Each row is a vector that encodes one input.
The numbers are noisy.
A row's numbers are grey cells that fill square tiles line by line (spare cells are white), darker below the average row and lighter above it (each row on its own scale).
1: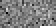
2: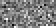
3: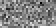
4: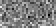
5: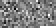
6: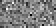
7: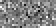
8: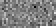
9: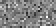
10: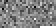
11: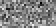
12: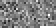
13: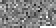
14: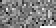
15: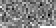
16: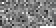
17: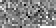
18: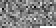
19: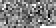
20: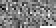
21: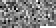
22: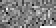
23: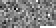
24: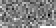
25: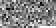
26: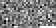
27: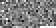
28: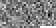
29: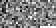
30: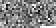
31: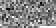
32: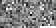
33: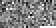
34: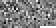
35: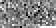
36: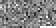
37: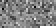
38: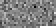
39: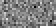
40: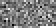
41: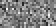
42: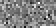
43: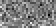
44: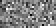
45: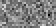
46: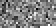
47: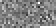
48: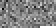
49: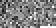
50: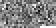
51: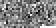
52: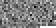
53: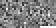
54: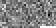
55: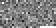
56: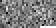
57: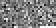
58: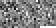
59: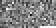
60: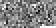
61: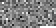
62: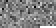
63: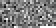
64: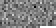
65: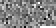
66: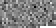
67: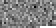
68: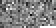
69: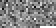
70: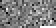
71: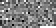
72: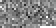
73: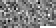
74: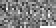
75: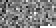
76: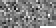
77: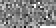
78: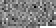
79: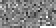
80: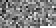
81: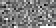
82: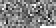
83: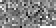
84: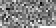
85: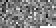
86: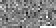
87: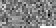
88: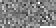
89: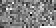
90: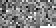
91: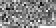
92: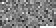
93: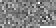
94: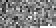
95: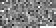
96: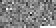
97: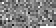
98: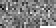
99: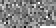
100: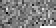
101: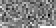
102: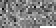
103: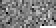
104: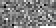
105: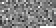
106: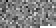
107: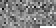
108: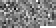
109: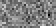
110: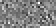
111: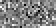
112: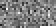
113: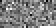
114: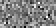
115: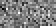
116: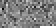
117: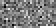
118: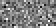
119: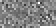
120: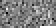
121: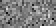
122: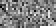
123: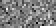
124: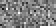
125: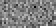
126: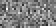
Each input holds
either a point on an 8-point line, or a point on a 9-point line.
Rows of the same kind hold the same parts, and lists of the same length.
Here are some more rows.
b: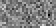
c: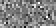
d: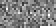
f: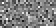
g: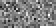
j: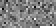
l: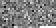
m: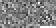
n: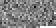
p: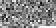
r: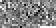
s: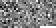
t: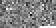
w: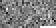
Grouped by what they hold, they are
b, c, m, p, r
d, f, g, j, l, n, s, t, w

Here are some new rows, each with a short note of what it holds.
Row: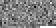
a point on a 9-point line
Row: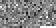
a point on an 8-point line
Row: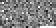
a point on a 9-point line
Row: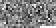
a point on an 8-point line
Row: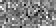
a point on an 8-point line
